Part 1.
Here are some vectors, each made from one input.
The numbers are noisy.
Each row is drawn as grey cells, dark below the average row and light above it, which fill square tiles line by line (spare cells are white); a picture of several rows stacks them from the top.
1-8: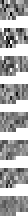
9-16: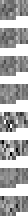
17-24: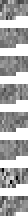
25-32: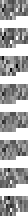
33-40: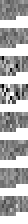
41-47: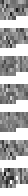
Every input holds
a point on a 6-point line.
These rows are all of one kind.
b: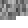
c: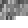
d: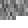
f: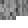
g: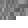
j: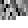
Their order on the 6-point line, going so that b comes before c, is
j, d, g, f, b, c.
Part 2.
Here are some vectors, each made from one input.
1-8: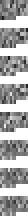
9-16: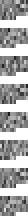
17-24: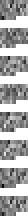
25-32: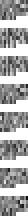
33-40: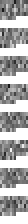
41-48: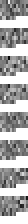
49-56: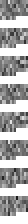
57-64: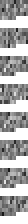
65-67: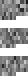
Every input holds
one of 7 labels.
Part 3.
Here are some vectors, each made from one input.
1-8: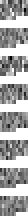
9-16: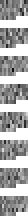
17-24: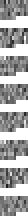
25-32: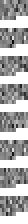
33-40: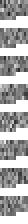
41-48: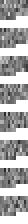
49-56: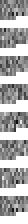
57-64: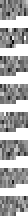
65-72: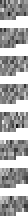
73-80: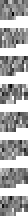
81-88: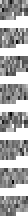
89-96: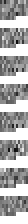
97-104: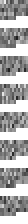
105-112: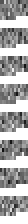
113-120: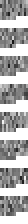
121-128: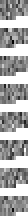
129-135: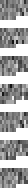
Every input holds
a point on a 20-point circle.
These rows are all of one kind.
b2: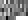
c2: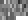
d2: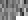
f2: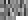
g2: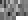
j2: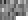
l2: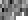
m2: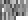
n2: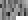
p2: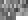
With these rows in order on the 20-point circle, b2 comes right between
c2 and l2.
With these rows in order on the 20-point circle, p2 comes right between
c2 and d2.
